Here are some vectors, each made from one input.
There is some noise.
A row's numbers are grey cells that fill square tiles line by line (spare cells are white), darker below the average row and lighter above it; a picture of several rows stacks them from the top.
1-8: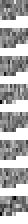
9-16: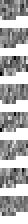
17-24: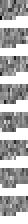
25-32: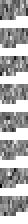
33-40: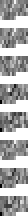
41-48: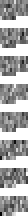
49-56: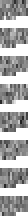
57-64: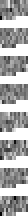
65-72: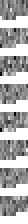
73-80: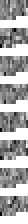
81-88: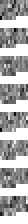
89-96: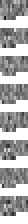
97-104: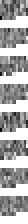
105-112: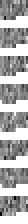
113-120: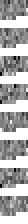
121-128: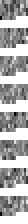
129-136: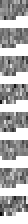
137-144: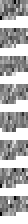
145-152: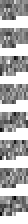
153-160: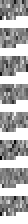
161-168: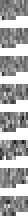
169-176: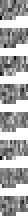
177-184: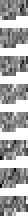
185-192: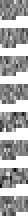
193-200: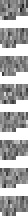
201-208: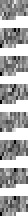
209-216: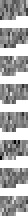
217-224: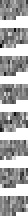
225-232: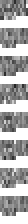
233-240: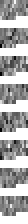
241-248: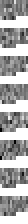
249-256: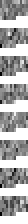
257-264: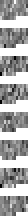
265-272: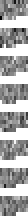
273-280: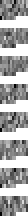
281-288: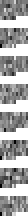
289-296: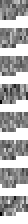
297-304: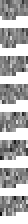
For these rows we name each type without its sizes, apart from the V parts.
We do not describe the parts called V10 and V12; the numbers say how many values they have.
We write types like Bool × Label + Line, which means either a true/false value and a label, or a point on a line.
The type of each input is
(Bool × Tree + V12) × V10.
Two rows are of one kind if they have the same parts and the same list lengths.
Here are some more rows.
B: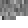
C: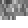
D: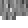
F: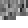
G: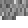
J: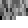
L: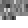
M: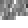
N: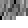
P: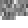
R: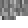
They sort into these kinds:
B, C, D, F, G, L, M, P, R
J, N

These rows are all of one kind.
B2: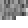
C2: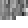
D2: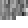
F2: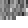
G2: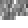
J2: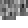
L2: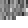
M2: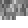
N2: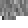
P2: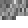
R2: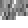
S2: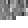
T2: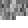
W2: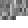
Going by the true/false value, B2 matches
J2, M2, N2 and P2.
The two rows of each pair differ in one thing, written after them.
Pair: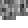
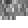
the value of V10
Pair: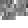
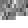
the node of the tree
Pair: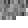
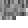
the node of the tree
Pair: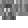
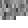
the value of V10
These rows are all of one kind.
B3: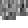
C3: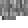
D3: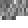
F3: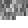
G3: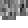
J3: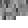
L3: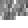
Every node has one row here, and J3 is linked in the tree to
D3 and L3.
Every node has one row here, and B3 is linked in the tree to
C3 and D3.
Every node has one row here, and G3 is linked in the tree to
D3 and F3.
